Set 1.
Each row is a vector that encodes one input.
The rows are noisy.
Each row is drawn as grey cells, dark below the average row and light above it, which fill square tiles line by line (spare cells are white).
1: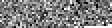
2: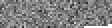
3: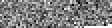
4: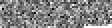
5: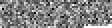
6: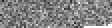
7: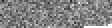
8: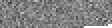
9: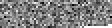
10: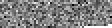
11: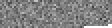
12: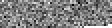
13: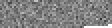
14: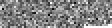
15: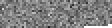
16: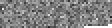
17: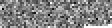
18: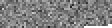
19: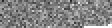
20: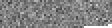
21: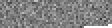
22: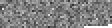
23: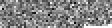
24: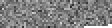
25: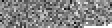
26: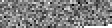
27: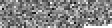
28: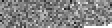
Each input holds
a point on a 5-point line.
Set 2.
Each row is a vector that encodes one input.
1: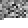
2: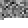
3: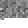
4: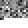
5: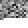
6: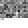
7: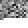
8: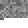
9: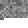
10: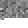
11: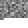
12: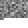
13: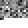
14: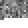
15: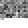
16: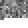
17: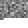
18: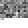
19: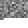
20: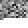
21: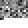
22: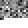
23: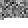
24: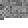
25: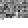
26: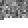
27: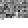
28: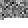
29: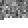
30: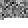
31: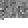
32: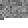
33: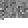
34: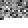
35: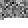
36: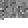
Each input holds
a node of an 8-node tree.
